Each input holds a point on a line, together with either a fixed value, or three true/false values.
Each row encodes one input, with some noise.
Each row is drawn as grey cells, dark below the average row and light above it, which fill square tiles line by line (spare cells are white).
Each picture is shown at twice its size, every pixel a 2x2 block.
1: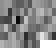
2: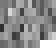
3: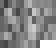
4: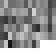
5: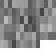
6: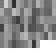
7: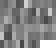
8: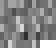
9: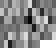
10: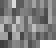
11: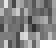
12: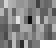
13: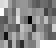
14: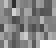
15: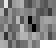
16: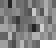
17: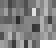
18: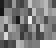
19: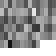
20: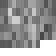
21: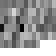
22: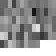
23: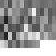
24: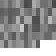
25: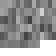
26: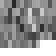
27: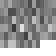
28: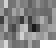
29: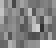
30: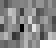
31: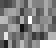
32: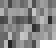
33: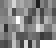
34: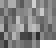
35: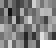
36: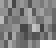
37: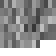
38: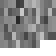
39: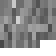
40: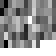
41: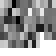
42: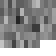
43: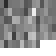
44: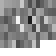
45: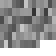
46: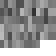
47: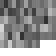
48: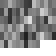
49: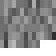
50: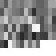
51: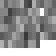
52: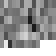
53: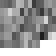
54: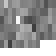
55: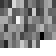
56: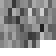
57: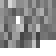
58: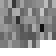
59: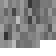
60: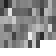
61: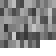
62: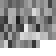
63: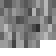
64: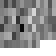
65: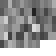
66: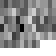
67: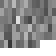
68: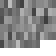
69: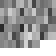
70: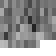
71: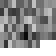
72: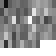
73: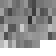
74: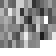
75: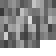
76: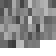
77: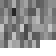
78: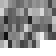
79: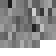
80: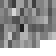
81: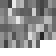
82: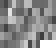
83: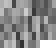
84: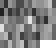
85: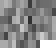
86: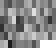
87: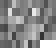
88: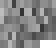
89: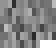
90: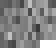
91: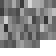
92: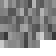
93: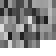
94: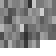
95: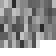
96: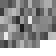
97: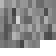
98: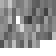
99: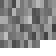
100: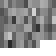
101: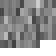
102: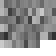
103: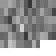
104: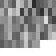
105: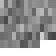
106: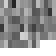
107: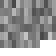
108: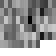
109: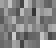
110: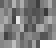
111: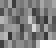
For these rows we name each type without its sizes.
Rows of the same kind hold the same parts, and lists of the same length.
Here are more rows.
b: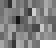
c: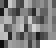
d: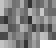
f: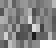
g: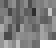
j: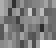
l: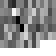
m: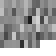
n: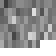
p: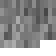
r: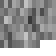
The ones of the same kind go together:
b, c, d, g, m, n, p, r
f, j, l

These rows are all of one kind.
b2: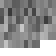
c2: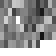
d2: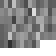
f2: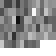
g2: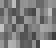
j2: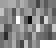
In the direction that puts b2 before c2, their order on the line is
j2, g2, b2, c2, d2, f2.
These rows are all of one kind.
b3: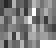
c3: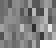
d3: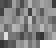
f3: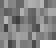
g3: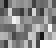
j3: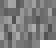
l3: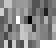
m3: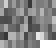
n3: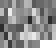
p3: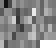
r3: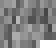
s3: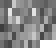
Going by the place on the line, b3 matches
g3, n3, p3 and s3.
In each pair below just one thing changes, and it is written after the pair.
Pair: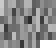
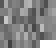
the place on the line
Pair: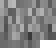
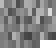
one of the three true/false values
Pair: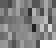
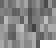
the place on the line
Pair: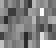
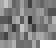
the place on the line
